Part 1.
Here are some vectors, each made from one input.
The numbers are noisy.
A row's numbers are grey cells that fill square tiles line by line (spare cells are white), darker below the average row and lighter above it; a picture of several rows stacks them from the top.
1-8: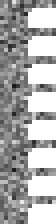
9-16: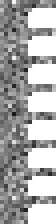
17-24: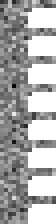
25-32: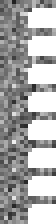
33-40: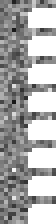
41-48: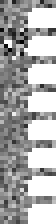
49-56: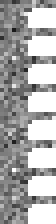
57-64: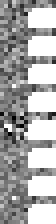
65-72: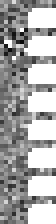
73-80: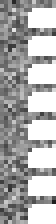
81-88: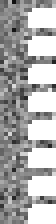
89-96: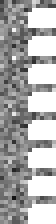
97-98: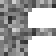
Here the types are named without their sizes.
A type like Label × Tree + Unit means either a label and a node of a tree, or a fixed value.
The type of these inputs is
List(Line).
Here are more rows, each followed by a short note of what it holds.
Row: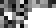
the empty list
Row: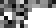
the empty list
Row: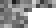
a list of two items
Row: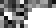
the empty list
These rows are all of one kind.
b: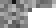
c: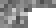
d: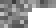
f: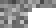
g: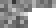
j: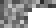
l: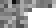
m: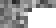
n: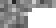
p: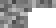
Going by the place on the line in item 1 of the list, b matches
d and f.
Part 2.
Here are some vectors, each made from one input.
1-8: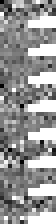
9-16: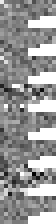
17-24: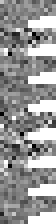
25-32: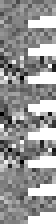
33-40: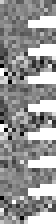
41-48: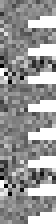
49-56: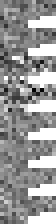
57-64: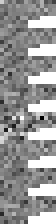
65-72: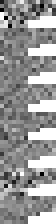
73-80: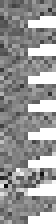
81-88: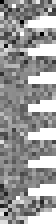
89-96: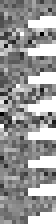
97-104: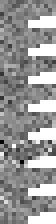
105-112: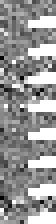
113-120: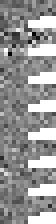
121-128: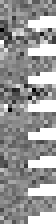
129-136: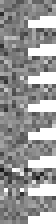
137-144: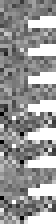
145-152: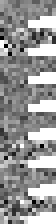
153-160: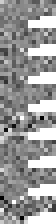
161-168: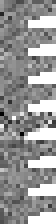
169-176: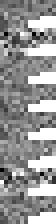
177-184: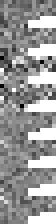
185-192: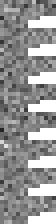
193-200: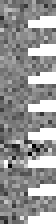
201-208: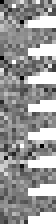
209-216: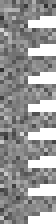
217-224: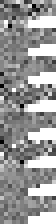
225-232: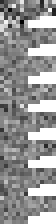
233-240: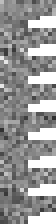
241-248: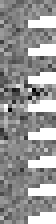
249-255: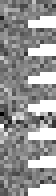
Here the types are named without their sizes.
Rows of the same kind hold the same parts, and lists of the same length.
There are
2 kinds of row.
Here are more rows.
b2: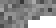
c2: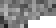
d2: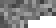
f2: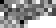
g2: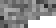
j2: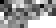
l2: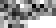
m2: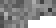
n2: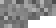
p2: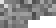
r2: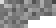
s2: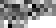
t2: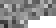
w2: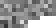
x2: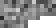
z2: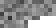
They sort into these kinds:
b2, c2, d2, g2, m2, n2, p2, r2, t2, w2, x2, z2
f2, j2, l2, s2

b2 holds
a point on a line.
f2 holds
a point on a circle.
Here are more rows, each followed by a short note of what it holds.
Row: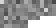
a point on a line
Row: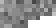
a point on a line
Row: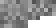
a point on a line
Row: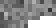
a point on a line
